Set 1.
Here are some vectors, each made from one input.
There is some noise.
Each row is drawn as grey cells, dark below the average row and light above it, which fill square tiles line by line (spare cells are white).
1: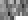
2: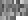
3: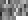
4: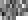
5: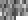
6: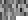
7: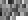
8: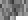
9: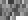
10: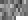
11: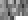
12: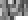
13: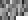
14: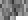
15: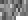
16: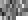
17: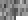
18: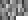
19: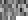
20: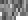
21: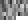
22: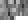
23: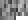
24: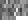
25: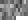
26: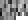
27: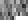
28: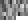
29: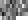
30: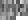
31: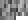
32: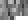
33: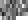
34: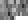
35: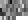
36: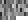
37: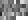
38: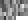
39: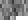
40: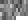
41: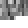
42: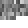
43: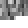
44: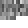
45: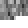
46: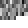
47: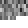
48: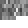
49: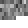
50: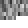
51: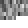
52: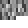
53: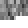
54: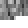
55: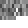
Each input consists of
one of 10 labels.
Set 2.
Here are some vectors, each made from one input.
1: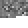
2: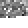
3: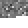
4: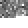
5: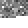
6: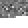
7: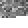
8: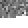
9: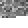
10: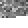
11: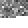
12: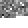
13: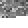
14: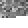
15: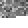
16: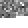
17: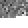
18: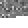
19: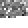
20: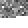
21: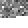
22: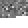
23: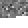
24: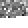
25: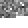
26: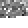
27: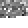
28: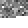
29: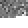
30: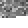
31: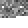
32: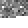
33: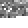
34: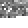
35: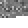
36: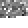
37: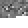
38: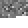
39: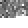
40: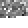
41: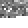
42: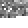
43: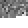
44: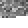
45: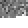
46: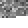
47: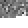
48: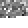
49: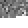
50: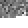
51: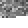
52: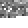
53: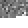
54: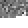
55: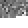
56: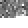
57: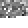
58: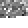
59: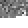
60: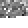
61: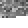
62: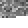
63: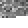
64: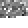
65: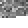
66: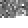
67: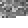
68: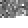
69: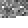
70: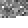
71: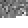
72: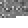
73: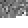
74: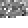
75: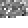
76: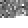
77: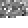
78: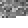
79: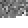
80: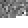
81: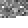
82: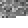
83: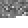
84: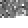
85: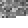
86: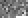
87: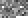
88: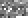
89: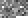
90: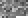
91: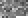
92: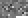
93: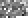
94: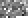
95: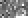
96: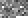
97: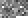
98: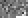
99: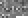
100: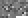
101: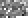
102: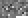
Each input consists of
a point on a 9-point line.
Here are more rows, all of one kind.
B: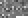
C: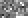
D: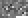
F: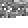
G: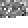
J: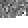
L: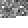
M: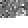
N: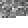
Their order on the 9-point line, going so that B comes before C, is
L, N, B, D, J, M, C, F, G.
